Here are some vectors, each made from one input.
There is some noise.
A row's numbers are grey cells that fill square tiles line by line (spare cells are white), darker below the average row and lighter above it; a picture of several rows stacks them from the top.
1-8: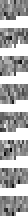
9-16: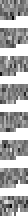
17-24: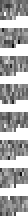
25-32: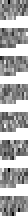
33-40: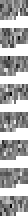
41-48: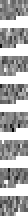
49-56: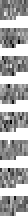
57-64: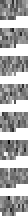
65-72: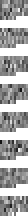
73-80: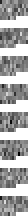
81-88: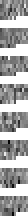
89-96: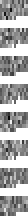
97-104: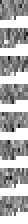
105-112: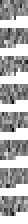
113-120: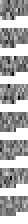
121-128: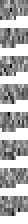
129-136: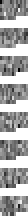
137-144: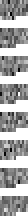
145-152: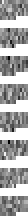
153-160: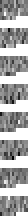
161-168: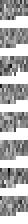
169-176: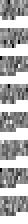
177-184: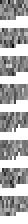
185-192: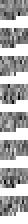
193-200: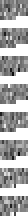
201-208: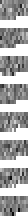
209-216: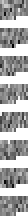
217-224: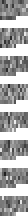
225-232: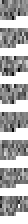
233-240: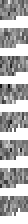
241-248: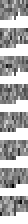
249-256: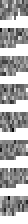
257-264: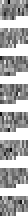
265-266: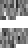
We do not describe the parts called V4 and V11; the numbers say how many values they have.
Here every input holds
a node of each of two 12-node trees, together with either a point on a 12-point line and a value of V4, or a value of V11.
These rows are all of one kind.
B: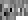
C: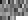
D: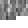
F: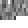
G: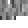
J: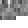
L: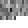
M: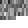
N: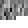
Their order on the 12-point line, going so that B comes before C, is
F, L, J, D, G, N, B, C, M.
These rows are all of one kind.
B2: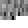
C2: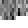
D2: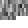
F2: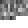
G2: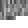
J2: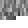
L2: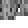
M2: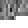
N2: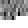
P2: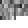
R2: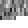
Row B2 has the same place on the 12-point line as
F2, G2, L2 and M2.
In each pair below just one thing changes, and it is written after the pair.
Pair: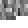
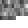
the node of one of the two trees
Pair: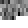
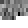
the value of V4
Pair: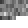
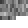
the place on the 12-point line
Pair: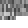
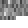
the node of one of the two trees
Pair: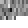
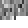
the node of one of the two trees
